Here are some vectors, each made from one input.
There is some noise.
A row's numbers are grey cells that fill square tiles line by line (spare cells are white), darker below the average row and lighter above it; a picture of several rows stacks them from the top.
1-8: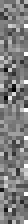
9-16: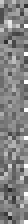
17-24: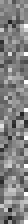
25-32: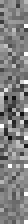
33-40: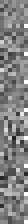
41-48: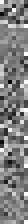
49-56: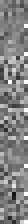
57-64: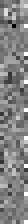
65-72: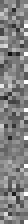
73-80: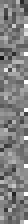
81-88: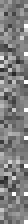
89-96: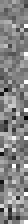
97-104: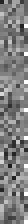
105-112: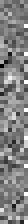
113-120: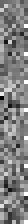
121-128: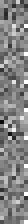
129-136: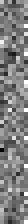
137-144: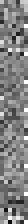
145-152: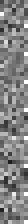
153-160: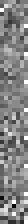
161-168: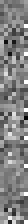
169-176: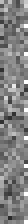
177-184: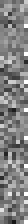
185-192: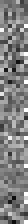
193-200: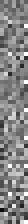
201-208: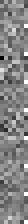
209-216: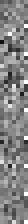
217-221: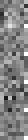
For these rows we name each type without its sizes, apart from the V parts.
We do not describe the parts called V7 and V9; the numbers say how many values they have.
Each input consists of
either a fixed value, or a point on each of two lines, or a node of a tree, or a value of V7 and a value of V9.
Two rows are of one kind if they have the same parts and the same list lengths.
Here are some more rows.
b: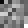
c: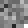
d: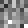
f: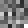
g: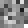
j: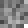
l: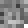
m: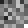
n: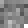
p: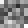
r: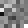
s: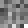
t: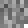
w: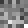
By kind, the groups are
b, f, g, n
c, d, p, t
j, l, m, r, w
s

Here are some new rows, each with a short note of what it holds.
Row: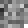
a fixed value
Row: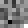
a fixed value
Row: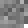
a value of V7 and a value of V9
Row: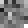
a fixed value
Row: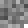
a value of V7 and a value of V9
